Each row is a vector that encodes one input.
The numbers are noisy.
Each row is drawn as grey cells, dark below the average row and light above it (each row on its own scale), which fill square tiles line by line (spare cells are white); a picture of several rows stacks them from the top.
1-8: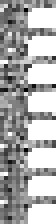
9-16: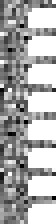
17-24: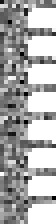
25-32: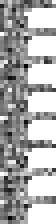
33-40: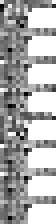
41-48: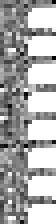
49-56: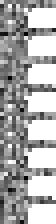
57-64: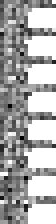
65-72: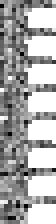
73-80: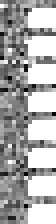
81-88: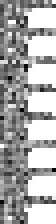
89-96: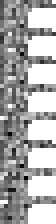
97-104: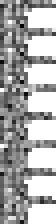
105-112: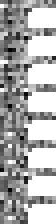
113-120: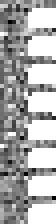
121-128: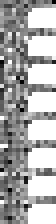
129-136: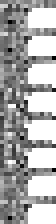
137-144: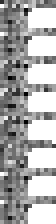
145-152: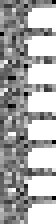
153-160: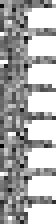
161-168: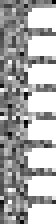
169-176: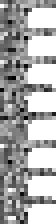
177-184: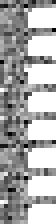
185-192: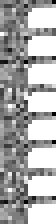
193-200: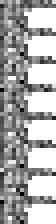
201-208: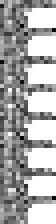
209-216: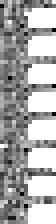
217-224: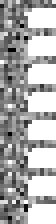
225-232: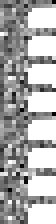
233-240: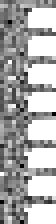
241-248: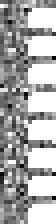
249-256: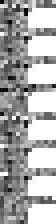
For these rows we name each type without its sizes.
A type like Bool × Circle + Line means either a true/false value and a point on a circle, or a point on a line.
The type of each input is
Bool × (Tree + Unit).
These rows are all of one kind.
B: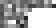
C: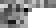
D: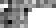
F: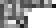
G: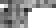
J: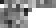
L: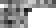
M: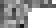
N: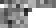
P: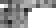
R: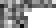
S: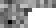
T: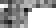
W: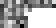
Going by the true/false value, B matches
F, M, R and W.
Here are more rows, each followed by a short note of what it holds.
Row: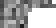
a node of a tree and a true/false value
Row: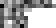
a node of a tree and a true/false value
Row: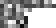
a node of a tree and a true/false value
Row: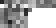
a node of a tree and a true/false value
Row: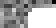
a true/false value
